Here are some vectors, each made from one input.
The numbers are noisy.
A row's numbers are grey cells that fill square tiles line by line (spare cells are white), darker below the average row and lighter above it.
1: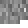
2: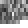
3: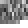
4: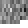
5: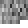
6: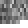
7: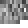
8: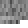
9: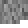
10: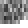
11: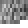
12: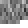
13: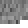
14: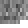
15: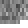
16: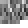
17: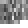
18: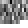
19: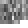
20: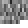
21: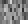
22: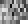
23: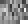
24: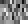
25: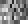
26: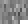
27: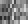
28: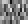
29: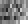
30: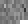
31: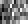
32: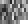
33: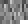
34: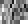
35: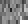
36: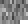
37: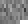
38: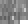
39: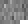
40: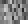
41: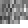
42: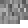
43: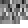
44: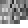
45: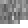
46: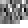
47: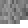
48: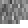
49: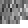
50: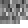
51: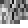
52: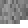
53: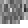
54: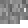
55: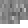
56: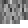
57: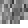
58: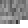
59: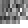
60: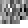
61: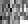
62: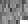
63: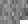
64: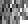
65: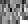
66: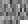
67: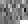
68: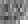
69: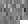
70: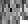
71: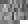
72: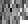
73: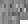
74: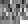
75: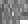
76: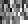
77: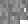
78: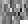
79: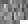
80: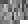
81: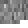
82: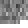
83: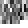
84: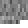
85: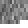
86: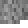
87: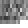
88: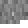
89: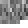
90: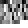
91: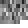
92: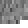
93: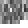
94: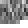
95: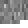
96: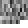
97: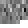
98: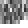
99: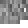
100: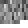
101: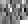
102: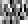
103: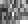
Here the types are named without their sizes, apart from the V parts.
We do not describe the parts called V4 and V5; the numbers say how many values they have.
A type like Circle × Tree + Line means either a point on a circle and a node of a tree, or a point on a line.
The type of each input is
Bool × Line × Line × V4 × V5.
